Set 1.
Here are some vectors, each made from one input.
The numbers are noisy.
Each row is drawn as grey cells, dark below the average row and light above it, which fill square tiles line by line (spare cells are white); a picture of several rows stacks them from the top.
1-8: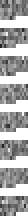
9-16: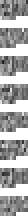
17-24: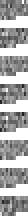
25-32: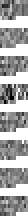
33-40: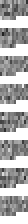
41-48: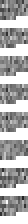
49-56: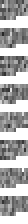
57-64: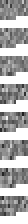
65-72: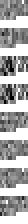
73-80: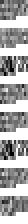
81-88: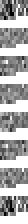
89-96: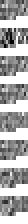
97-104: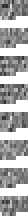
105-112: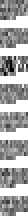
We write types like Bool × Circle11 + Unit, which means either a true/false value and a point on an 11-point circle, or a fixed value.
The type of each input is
List3(Line5).
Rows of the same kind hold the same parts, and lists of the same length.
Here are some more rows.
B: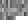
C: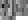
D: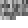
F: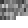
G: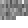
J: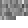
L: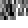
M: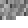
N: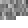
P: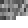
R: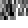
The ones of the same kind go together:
B, G, J, M, N
C, D
F, P
L, R

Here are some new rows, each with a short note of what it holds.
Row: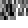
the empty list
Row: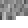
a list of three items
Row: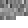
a list of three items
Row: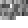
a list of two items
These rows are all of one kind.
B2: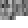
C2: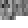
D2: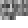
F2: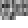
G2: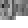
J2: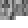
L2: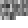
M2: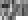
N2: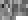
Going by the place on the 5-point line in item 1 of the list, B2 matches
C2, G2 and J2.
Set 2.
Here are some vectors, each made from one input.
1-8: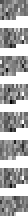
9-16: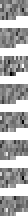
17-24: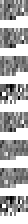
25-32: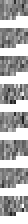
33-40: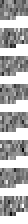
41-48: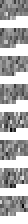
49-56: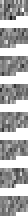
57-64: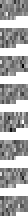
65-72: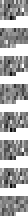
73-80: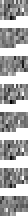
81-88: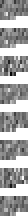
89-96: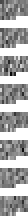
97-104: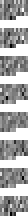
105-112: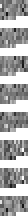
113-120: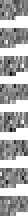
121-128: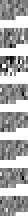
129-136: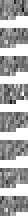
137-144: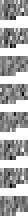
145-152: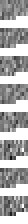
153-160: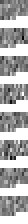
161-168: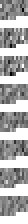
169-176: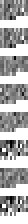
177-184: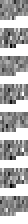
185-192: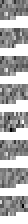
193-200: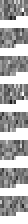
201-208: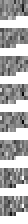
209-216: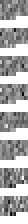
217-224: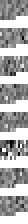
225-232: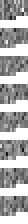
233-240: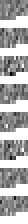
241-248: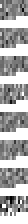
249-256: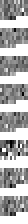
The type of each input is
List3(Line7).
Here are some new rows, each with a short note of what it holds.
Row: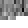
a list of two items
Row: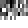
the empty list
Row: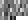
a list of one item
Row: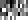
the empty list
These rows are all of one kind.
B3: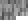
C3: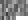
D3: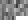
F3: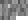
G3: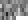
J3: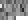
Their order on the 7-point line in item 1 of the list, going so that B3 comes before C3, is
D3, B3, F3, C3, G3, J3.
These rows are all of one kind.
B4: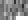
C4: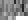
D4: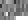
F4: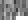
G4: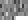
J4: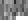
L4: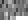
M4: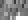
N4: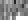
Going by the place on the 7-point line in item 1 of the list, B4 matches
F4, J4 and N4.
